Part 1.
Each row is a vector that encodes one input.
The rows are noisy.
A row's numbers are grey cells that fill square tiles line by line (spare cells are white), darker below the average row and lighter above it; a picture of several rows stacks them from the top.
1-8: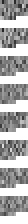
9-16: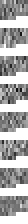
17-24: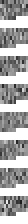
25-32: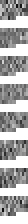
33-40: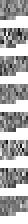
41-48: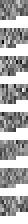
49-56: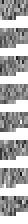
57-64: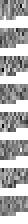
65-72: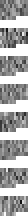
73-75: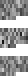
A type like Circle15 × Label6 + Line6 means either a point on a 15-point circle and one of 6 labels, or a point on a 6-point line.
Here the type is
Line6 + Line7.
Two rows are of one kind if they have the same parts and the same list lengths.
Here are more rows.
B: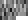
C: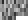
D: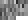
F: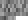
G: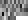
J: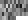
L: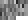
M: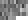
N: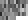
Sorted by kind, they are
B, D, F, L, M, N
C, G, J

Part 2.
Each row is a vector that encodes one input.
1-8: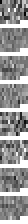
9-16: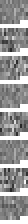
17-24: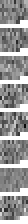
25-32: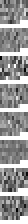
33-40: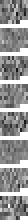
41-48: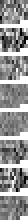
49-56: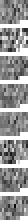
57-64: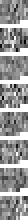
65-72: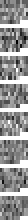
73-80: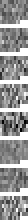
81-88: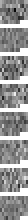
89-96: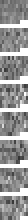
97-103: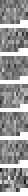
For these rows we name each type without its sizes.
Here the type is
Bool × (Tree + Unit).
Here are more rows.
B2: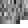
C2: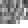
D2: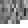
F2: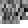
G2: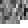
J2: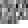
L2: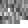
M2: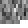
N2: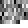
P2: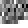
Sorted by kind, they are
B2, C2, D2, F2, G2, L2, M2, N2
J2, P2

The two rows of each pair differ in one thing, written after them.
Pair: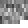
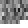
the node of the tree
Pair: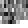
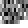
the true/false value
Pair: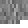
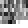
the true/false value
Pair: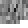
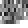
the node of the tree
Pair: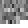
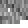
the true/false value
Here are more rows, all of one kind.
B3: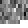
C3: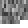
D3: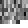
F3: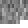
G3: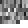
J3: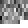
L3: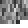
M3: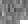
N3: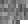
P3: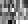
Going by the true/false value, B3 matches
C3 and P3.
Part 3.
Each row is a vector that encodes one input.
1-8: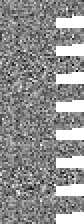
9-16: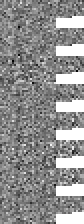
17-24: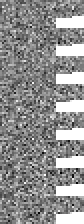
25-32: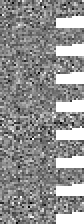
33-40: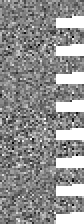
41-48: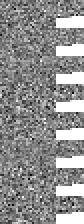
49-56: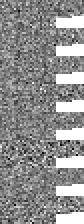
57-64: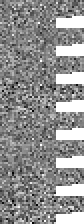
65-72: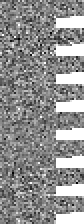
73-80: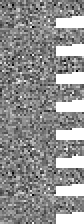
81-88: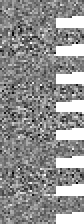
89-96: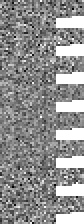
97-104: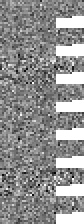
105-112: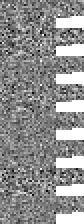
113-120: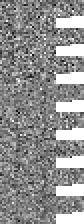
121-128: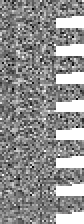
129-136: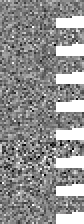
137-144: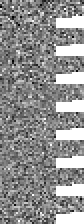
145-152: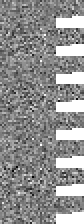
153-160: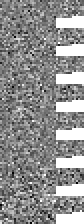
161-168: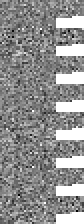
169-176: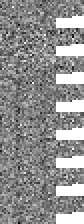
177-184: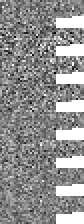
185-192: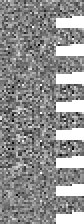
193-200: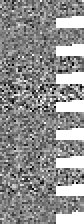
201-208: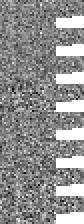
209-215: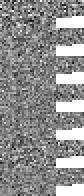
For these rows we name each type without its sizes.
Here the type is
Circle + Line.
